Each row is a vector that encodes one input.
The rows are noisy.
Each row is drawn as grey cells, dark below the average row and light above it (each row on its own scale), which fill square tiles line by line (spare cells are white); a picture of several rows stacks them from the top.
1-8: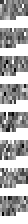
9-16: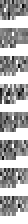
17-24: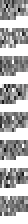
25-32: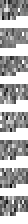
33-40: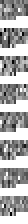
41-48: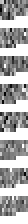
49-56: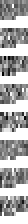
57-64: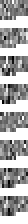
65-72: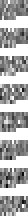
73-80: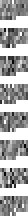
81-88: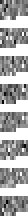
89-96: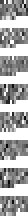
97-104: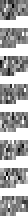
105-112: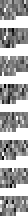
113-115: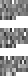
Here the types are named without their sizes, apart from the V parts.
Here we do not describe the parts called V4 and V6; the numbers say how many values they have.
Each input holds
either a point on a line and a true/false value, or a value of V4 and a value of V6.
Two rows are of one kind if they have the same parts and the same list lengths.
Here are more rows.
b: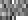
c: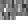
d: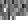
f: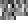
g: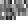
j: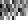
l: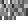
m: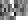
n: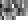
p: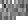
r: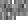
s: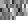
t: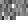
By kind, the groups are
b, c, d, g, l, p, r
f, j, m, n, s, t

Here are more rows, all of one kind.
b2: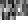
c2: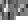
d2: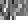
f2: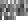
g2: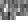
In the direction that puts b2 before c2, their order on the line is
d2, f2, b2, g2, c2.
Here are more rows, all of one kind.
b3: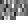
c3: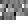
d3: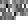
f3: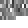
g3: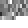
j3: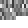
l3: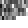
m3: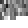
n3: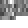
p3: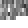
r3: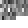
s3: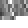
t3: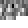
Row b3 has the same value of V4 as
l3 and m3.
